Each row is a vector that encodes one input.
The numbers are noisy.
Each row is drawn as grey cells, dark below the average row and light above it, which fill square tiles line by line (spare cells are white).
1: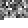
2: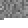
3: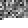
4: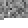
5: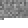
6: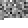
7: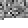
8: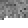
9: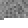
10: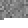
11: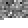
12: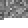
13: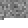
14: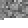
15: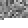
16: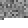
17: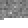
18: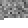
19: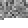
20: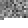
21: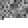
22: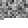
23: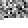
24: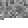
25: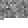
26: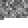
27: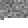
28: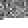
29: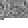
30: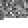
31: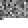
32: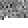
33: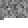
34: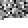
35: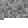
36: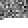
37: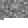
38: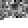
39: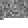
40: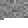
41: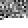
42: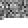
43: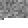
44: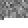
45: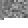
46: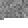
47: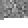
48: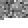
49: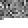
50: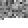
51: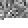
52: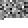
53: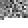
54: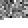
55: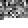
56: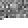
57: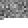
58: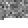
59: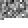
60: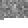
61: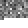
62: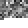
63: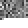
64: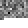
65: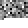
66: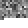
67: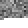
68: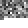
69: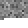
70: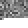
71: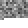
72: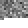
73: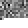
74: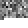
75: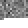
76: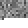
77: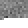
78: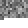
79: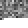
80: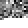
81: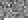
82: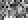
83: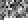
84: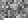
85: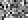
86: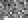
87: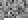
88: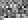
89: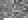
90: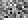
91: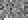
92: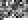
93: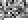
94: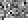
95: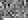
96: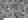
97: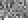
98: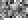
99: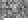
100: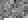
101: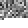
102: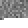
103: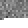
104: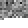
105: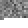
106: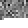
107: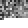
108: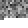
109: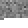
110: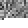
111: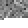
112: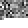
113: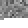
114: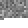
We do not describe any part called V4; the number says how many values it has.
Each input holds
a list of up to three items, each a true/false value and a value of V4.
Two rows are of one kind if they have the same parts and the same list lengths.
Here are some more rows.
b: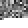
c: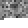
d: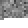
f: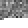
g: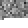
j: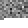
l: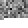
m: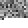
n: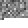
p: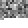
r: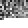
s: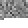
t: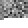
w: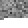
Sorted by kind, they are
b, l
c, d, f, g, m, p, s, t, w
j
n, r

